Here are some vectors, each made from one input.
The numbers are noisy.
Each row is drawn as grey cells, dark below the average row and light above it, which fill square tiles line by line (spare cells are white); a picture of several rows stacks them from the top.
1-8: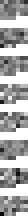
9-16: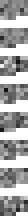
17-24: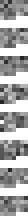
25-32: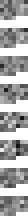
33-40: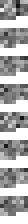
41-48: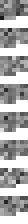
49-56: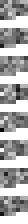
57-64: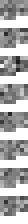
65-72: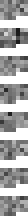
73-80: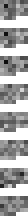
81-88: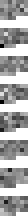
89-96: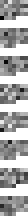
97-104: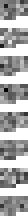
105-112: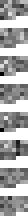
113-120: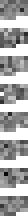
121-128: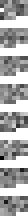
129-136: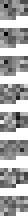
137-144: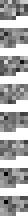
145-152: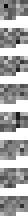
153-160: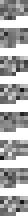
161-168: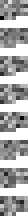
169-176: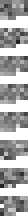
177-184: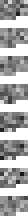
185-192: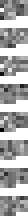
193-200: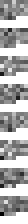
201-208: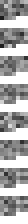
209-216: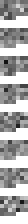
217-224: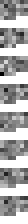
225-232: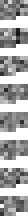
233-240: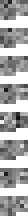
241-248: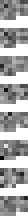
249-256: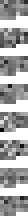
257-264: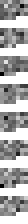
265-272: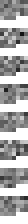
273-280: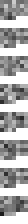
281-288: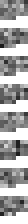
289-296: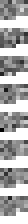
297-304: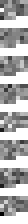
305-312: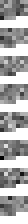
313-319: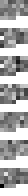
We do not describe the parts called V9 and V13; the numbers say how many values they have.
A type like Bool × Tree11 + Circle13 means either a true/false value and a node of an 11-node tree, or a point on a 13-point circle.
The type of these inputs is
Bool × V9 + Label10 × V13.
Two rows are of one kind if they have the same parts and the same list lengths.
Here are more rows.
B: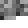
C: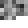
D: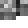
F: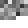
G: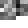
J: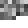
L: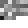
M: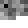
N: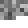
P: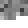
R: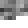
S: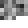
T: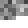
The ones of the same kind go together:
B, C, D, F, G, J, L, S
M, N, P, R, T

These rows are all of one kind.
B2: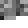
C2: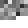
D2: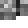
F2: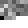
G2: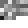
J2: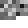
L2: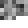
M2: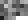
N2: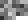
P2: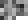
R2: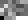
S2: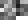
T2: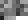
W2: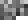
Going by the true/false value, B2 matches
D2, M2, T2 and W2.
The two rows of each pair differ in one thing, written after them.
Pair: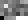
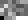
the true/false value
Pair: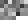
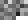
the true/false value
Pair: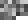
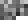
the true/false value
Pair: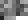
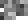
the true/false value
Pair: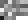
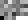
the true/false value
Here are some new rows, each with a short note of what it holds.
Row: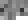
one of 10 labels and a value of V13
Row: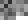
one of 10 labels and a value of V13
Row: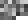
a true/false value and a value of V9
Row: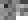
one of 10 labels and a value of V13
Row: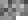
one of 10 labels and a value of V13
